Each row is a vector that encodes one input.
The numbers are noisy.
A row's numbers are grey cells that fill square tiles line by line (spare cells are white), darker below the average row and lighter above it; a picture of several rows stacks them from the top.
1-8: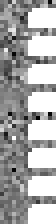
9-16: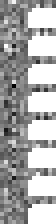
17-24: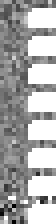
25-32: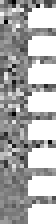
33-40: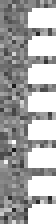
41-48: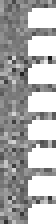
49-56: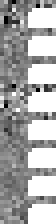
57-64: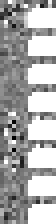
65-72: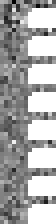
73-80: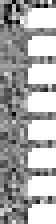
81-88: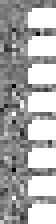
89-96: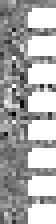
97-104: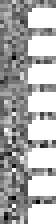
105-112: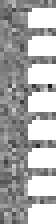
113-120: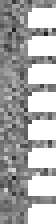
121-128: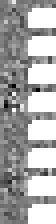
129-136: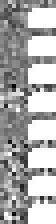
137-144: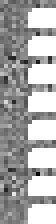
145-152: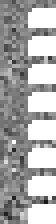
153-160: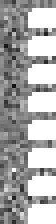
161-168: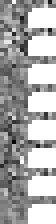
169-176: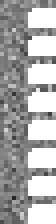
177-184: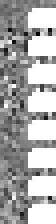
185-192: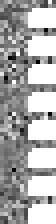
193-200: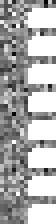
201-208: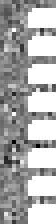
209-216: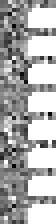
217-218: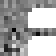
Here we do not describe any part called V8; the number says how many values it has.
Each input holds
a list of up to three items, each a true/false value and a value of V8.
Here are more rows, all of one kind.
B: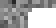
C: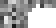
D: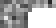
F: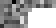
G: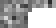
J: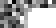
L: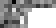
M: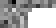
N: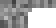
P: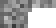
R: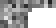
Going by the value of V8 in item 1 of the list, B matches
G, M and R.
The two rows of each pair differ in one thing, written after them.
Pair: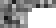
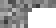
the true/false value in item 1 of the list
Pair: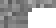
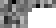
the value of V8 in item 1 of the list
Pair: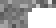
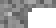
the value of V8 in item 1 of the list
